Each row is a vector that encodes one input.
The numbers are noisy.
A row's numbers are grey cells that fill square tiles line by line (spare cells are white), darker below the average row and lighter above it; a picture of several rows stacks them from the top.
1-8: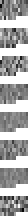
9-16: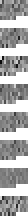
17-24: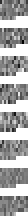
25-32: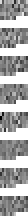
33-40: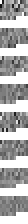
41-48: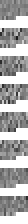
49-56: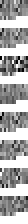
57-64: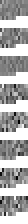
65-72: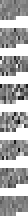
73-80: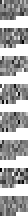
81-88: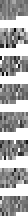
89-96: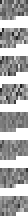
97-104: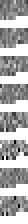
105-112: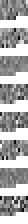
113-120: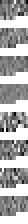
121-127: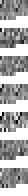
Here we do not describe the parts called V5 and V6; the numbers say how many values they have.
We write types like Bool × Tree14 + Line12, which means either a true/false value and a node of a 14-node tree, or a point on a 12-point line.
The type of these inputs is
Line4 × (Line4 + V6) + V5.
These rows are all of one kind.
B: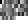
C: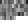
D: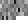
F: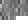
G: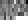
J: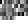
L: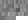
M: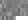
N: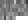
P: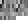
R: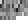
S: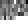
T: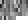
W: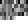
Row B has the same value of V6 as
F, G, P and W.
